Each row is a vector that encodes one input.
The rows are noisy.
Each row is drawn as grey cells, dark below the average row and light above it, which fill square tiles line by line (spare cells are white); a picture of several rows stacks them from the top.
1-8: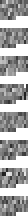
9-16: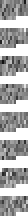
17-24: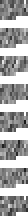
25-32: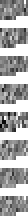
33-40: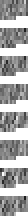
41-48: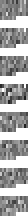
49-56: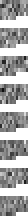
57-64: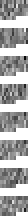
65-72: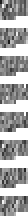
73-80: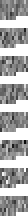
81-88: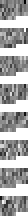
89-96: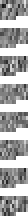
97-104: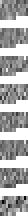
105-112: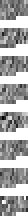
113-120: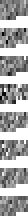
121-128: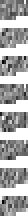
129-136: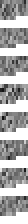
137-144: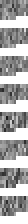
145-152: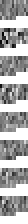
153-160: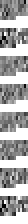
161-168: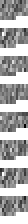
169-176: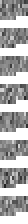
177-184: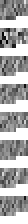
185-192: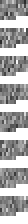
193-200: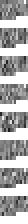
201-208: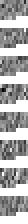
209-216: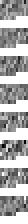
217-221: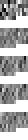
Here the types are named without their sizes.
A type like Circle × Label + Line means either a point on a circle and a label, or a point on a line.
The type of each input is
List(Line).
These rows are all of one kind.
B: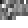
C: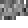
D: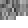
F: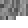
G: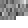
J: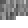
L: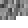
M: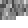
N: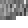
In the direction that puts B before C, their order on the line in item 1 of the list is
G, M, D, F, L, J, B, N, C.
